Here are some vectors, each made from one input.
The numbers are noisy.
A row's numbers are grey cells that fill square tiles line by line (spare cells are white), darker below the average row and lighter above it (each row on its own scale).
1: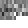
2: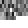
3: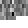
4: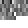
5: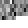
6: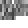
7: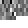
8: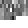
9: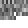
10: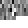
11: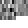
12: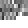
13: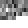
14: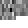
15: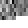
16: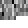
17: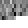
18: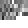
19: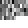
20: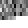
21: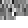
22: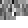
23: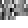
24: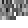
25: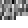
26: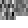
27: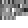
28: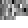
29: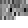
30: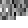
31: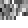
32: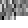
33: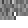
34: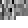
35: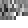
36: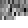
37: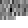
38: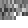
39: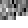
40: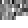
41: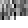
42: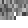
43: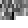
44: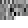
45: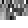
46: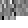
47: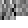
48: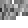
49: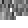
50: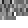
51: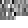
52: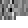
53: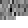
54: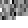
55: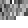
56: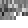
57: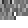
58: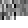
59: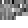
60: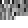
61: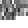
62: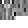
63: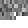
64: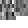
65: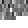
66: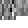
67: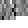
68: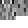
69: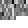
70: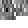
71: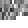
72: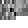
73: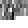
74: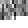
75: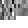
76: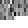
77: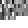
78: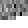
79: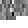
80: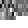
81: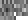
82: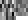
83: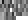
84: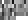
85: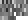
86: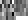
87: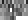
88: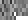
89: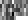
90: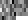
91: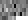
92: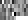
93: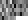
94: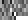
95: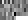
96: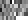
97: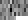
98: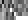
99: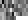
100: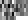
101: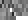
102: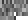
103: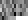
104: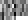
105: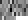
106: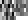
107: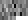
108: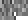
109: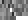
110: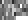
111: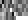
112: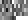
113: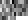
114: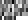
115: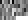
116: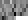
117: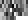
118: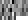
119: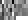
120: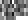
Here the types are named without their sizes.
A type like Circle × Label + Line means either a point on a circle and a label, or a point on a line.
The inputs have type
(Circle + Line) × Line.
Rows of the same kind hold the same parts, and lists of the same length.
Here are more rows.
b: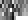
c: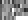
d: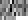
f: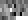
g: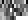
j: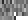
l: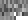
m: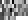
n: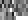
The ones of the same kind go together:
b, g, j, l, n
c, d, f, m

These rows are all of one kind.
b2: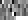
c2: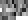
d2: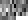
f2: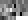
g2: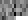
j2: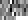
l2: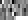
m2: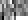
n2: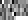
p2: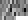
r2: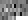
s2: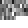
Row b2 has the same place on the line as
l2 and m2.
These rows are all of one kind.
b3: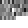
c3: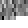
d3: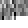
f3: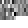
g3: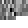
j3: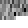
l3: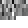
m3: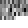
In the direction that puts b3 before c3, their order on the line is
j3, m3, b3, l3, d3, c3, f3, g3.
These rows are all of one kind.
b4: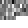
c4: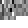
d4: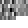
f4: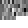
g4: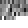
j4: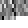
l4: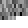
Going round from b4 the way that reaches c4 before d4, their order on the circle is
b4, f4, g4, l4, j4, c4, d4.
